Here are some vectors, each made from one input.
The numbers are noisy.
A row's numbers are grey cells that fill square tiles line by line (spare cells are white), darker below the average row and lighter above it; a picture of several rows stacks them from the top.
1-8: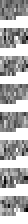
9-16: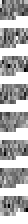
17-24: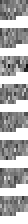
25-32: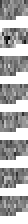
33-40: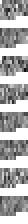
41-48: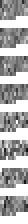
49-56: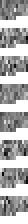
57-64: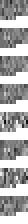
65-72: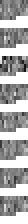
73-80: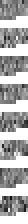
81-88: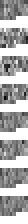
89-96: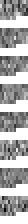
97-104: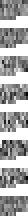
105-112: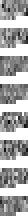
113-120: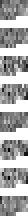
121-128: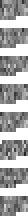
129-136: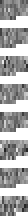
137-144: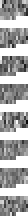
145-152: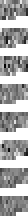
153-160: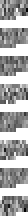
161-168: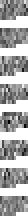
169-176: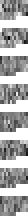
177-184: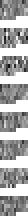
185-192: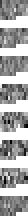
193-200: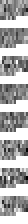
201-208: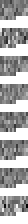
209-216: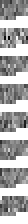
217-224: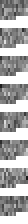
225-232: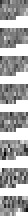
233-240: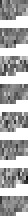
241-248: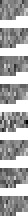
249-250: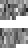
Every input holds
a point on a 20-point line and three true/false values, together with either a point on a 14-point circle, or a fixed value.
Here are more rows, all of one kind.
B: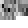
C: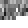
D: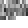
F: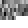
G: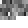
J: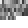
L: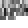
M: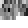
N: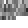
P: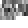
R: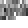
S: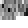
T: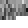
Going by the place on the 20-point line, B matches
D, L, P and R.
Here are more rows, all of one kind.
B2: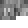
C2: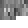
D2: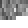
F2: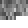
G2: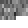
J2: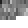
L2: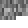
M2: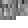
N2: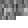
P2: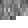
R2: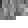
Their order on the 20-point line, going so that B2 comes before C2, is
M2, P2, B2, C2, R2, J2, D2, F2, G2, L2, N2.
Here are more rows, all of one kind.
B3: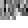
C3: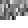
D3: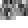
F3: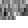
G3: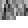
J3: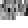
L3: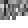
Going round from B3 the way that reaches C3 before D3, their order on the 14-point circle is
B3, L3, C3, G3, F3, D3, J3.
